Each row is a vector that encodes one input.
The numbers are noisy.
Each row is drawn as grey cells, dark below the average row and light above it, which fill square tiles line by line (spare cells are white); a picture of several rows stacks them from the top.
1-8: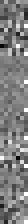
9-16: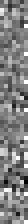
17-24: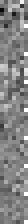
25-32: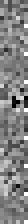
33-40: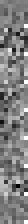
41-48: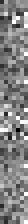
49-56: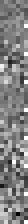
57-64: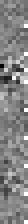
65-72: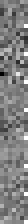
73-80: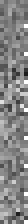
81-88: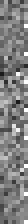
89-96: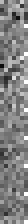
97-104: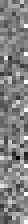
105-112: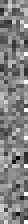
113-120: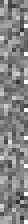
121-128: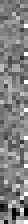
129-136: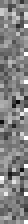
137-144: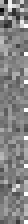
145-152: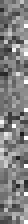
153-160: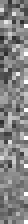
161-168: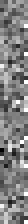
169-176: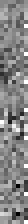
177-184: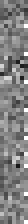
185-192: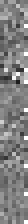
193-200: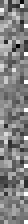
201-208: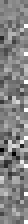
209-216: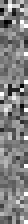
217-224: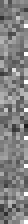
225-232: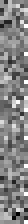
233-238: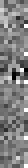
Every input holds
a node of each of two 7-node trees, together with either one of 6 labels, or a node of a 7-node tree.
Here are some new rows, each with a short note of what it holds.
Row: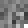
a node of each of three 7-node trees
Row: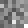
a node of each of three 7-node trees
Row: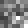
a node of each of three 7-node trees
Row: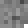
one of 6 labels and a node of each of two 7-node trees
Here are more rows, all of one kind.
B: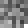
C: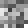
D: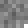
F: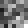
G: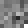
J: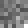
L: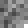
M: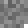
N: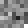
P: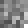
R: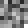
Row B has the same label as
F and N.
